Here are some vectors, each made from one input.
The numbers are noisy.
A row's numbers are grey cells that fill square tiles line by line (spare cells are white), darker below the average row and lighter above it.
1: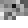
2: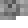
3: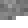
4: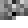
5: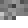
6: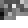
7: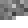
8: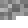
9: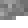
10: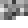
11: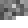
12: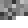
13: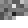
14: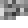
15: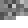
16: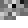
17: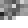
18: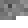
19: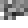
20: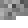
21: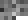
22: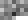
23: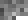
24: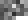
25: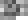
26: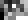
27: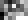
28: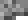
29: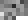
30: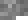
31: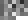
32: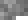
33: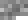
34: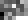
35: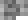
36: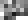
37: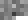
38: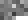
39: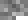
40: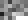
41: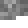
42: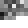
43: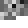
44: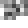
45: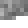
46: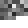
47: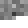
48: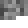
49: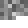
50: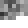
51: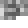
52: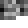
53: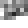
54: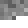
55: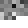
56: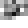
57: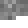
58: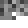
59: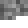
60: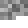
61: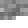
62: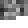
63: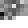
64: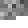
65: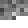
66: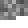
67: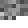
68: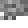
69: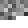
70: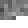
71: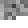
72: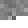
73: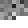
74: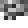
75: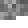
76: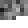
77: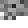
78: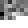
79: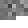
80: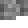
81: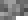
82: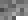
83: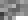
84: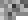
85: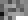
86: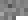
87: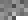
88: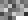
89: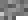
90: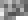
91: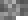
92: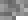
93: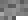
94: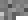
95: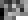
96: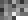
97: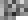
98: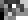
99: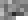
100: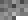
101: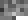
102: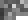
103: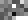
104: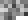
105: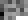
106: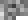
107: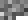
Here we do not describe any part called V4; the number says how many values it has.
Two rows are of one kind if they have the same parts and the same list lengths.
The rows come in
3 kinds.
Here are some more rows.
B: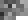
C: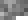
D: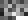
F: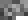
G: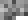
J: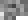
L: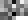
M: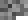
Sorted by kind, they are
B, J, M
C
D, F, G, L

